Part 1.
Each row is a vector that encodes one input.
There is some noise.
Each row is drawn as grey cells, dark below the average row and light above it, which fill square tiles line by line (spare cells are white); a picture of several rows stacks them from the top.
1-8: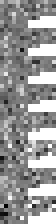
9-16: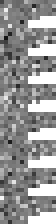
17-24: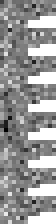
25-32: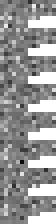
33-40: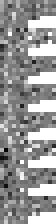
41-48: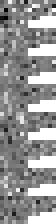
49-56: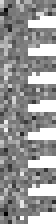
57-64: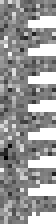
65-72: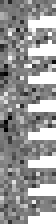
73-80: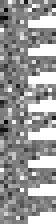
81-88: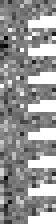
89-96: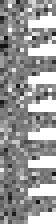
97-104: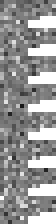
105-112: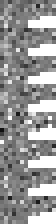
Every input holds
a true/false value, together with either a point on an 8-point circle, or a fixed value.
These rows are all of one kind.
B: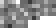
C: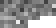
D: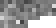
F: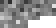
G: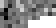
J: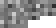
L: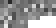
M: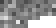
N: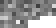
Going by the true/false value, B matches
G and J.
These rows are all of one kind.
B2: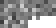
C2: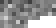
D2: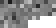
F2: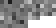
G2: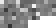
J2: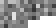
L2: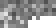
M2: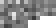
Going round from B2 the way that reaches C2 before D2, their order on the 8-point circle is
B2, L2, G2, C2, J2, M2, F2, D2.
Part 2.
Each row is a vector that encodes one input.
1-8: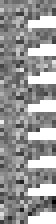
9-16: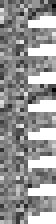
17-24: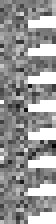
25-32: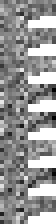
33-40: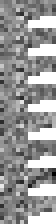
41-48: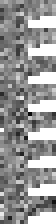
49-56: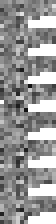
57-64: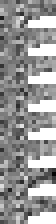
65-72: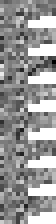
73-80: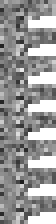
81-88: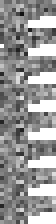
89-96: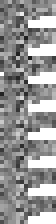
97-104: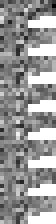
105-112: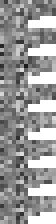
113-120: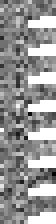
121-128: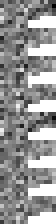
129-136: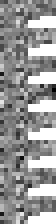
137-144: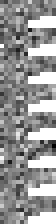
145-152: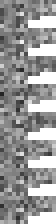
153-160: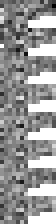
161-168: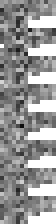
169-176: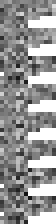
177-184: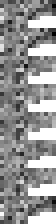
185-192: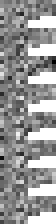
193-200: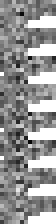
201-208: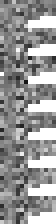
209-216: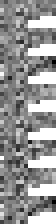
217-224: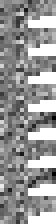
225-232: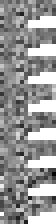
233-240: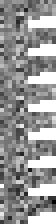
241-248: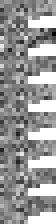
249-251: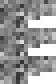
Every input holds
a true/false value, together with either a point on an 8-point circle, or a fixed value.
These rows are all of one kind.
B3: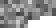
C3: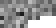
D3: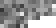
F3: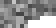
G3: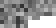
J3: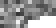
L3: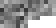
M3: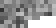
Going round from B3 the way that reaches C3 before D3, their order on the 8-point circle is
B3, J3, M3, G3, F3, L3, C3, D3.
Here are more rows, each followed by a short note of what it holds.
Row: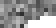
a point on an 8-point circle and a true/false value
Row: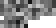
a true/false value
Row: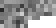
a point on an 8-point circle and a true/false value
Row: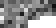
a true/false value
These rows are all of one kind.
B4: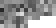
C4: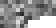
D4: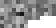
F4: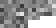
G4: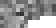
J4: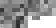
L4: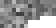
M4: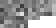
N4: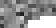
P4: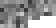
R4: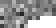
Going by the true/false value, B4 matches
F4, J4, M4 and P4.
